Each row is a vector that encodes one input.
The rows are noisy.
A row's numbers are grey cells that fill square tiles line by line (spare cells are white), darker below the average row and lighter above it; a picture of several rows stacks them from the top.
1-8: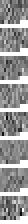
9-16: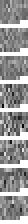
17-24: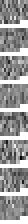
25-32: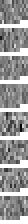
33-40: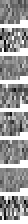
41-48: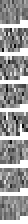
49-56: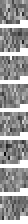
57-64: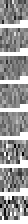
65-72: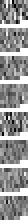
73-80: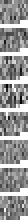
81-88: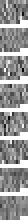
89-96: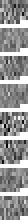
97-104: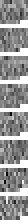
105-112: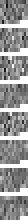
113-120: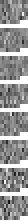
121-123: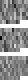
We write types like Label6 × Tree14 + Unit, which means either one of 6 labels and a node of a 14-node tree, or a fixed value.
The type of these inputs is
Bool × Bool × Bool × Line4 × List3(Line5).
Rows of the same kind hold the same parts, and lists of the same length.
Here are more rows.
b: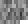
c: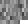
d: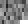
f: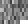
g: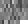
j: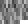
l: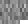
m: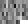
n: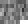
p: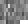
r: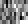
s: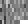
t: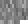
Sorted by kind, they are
b, s
c, l
d, f, g, n
j, m, p, r, t

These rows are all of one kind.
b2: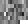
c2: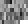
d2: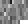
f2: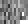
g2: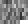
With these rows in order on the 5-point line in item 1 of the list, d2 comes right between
f2 and g2.
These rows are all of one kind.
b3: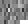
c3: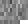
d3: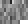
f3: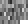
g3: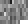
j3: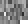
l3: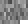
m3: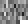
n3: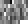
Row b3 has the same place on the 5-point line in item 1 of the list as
f3 and l3.
